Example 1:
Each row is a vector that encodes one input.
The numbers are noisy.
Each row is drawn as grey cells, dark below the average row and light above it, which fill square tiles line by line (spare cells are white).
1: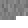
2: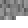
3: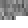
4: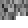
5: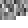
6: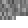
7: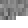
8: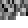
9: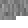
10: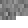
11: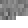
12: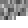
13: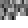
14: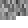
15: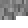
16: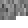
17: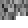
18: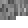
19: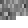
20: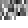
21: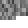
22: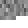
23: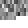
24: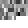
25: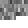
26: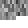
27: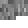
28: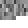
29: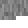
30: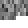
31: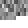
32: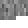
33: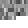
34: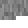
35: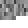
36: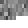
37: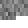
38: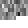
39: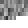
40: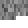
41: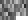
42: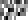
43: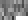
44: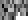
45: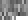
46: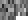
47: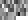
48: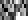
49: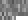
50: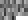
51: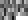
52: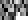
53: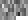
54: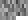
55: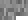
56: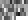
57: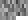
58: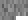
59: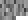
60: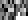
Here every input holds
a node of a 10-node tree.
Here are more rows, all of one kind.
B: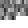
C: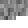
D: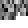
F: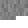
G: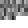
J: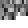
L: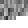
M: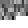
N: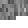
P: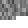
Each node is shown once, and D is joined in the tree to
F, N and P.
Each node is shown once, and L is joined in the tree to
C.
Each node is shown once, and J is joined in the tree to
B, F and M.
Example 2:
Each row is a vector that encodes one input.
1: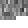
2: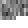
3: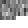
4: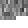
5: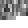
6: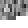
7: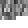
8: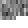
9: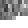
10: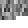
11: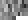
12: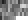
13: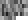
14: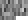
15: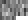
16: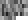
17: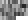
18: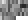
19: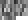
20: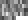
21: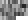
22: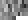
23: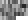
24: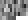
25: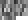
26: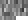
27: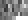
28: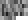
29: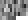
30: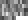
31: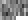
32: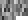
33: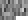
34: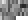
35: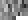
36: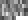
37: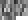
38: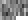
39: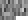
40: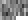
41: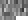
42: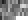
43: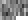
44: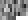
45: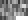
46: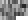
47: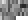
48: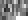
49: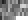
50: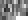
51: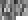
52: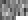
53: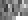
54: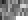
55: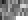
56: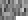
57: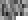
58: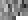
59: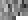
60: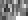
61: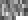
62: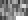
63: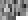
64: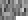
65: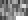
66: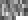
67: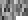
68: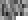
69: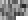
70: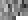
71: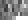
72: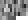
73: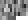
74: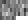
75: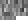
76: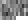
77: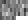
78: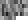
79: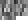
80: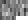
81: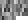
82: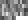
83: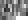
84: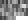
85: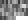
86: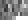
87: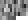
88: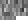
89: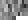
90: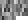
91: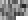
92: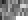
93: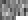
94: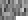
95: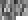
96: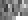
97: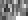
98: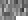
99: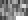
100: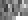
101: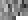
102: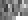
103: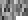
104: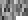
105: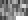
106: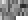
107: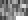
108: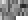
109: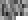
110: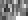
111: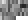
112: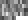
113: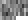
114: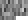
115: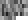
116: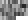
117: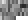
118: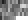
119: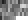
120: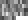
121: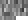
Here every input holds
four true/false values.
